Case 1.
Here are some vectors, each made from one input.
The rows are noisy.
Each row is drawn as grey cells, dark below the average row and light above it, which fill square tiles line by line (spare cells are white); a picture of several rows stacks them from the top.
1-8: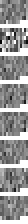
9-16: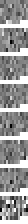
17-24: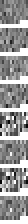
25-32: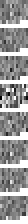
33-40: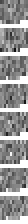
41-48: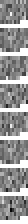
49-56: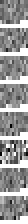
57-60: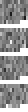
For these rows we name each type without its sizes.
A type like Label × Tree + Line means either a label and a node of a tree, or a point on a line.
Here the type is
List(Line).
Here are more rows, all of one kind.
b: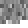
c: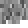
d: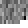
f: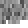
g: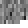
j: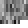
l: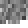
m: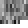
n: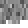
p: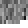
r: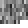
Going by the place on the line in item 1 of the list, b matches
c, f and n.
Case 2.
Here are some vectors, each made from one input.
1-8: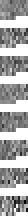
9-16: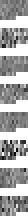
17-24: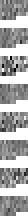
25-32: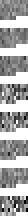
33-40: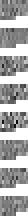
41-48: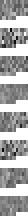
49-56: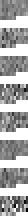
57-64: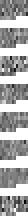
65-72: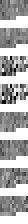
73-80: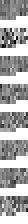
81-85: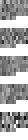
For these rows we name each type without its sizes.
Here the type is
Label × Tree.
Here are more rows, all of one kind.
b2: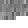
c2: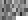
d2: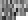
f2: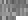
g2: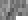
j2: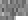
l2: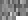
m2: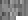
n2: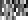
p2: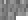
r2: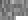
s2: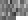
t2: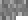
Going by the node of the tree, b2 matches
d2, n2 and s2.
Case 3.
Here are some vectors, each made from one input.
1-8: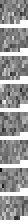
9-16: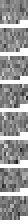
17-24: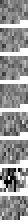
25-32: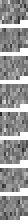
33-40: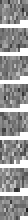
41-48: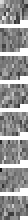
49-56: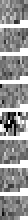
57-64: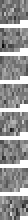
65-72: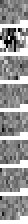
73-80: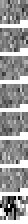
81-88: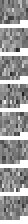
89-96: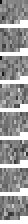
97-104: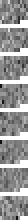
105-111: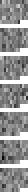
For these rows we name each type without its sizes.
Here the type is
Label × Tree + Unit.
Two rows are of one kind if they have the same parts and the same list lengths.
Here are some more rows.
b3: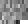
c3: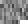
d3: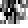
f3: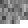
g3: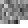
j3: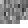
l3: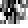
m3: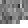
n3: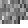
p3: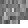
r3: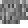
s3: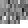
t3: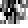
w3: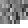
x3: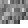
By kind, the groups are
b3, c3, f3, g3, j3, m3, n3, p3, r3, s3, w3, x3
d3, l3, t3

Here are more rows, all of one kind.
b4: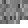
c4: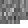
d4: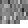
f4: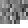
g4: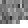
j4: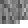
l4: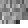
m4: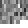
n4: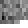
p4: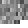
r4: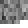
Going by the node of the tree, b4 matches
c4 and r4.
